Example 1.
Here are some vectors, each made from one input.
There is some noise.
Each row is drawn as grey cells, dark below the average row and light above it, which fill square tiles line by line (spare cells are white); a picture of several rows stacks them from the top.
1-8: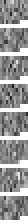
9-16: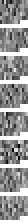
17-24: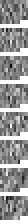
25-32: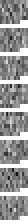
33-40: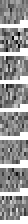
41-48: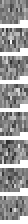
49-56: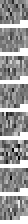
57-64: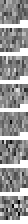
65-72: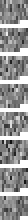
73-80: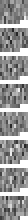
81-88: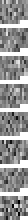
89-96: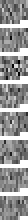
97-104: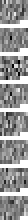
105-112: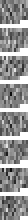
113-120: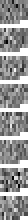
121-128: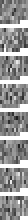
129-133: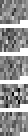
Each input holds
a list of up to three points on an 11-point line.
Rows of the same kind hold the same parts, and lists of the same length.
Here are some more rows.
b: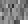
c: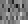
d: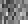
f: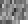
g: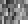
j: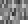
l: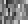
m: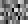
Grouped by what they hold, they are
b
c, d, g, l
f, j
m

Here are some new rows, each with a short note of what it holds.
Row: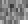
a list of two items
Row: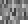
a list of two items
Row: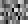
the empty list
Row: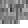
a list of two items
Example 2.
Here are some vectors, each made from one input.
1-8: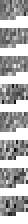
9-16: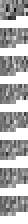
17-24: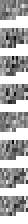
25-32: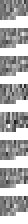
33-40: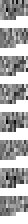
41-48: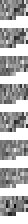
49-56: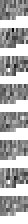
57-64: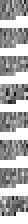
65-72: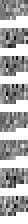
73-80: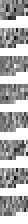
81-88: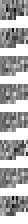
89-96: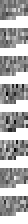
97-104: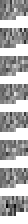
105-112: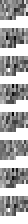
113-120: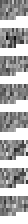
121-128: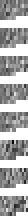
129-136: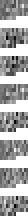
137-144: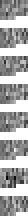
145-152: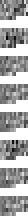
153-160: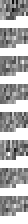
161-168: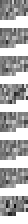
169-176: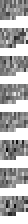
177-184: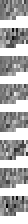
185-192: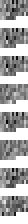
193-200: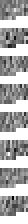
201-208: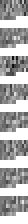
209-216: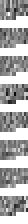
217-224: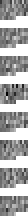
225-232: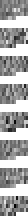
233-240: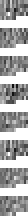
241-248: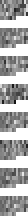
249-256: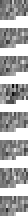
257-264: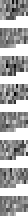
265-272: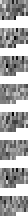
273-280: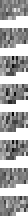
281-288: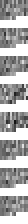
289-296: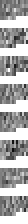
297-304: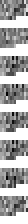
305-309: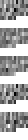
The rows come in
2 kinds.
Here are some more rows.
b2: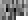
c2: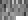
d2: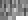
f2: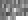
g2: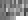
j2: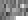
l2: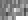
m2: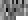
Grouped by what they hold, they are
b2, m2
c2, d2, f2, g2, j2, l2

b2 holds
one of 9 labels.
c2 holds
one of 11 labels and a point on a 15-point line.
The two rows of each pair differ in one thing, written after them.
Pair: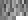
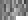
the label
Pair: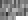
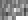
the label
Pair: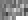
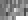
the place on the 15-point line
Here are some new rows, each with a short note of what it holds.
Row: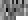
one of 9 labels
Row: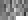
one of 11 labels and a point on a 15-point line
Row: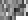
one of 9 labels
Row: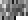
one of 9 labels
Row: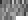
one of 11 labels and a point on a 15-point line
